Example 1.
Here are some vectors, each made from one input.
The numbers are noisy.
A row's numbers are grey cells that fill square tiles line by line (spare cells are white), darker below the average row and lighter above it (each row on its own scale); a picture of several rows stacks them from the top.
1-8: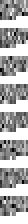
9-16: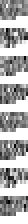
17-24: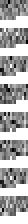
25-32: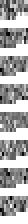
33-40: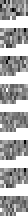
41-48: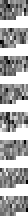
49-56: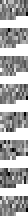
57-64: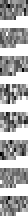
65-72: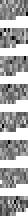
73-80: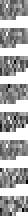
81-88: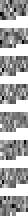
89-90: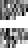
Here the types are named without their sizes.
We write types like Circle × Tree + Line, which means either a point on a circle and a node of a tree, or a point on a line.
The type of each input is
Label.
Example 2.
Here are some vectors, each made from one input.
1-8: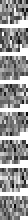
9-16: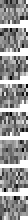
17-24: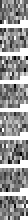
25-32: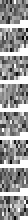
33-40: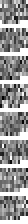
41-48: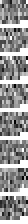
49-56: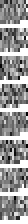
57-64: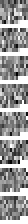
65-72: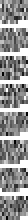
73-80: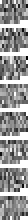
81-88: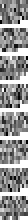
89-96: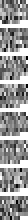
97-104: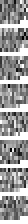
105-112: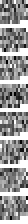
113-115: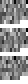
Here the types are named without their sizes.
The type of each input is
Circle.
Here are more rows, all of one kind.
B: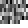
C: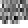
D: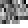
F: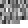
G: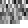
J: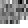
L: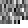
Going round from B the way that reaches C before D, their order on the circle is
B, J, C, D, F, G, L.
